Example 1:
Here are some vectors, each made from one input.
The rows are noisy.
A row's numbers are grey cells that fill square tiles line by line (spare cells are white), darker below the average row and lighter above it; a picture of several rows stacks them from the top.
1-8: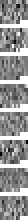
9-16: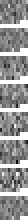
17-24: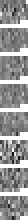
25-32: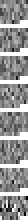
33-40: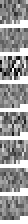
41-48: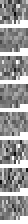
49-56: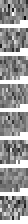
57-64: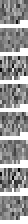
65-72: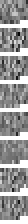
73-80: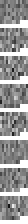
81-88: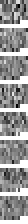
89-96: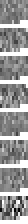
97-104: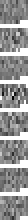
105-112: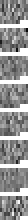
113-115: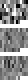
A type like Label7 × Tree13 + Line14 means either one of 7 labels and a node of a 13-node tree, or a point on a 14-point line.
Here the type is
Circle9 × Label6.
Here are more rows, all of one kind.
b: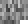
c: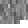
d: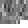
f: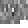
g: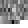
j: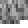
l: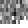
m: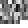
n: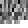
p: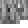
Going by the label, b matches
j, m and p.
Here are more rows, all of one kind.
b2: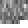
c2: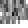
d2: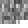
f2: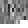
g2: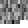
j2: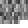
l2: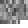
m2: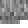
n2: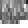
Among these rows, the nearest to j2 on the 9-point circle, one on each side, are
d2 and g2.
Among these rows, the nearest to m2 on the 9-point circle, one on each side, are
l2 and n2.
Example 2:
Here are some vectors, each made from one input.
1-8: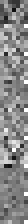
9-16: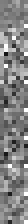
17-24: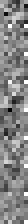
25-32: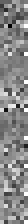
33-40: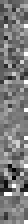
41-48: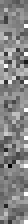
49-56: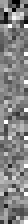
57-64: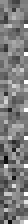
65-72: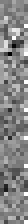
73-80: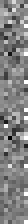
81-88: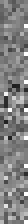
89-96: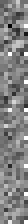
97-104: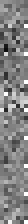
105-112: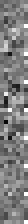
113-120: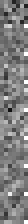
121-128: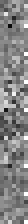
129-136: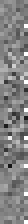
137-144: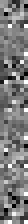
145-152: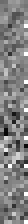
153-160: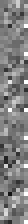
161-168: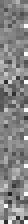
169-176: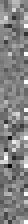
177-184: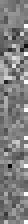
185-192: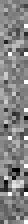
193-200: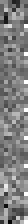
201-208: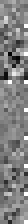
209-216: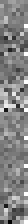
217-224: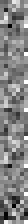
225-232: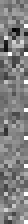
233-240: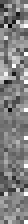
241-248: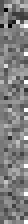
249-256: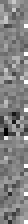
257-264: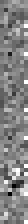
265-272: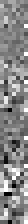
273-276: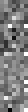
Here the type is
Line7 × (Tree9 + Unit).
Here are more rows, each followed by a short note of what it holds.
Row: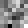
a point on a 7-point line
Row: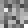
a point on a 7-point line
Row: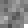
a point on a 7-point line
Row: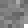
a point on a 7-point line
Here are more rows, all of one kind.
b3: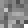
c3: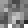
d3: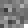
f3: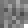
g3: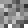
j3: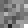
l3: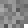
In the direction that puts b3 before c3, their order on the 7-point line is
j3, b3, c3, f3, l3, g3, d3.
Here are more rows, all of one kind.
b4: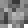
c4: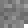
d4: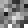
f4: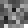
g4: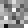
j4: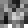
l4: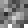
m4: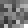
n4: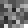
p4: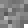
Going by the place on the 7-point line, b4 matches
j4 and m4.
